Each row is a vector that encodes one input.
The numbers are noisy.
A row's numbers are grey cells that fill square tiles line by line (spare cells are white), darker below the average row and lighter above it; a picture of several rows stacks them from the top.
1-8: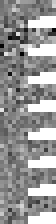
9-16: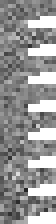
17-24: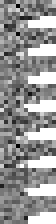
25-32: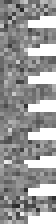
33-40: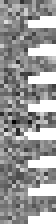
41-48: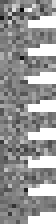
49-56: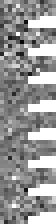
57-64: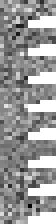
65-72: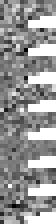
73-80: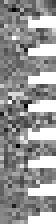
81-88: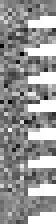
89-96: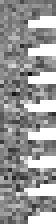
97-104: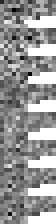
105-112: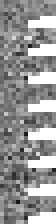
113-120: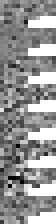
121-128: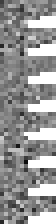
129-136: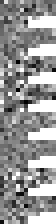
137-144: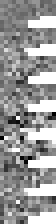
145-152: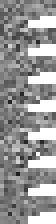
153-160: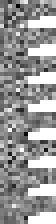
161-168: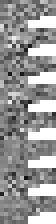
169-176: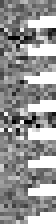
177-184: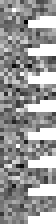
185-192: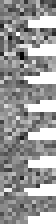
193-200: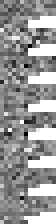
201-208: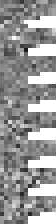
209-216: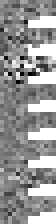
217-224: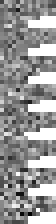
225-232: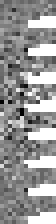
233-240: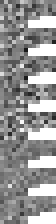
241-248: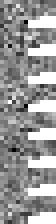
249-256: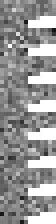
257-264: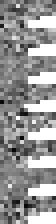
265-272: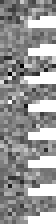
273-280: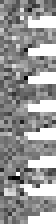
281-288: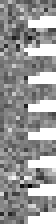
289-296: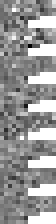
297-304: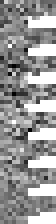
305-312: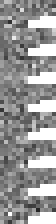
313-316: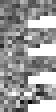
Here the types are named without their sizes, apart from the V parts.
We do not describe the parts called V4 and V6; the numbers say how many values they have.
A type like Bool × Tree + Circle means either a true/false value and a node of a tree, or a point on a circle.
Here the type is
Bool × V4 + Line × V6.
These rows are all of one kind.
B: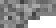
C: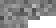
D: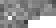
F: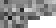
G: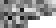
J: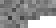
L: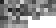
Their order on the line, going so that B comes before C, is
G, J, F, B, C, L, D.
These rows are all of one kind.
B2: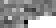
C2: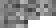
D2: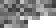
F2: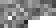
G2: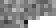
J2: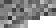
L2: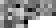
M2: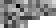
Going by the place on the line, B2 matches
D2 and F2.
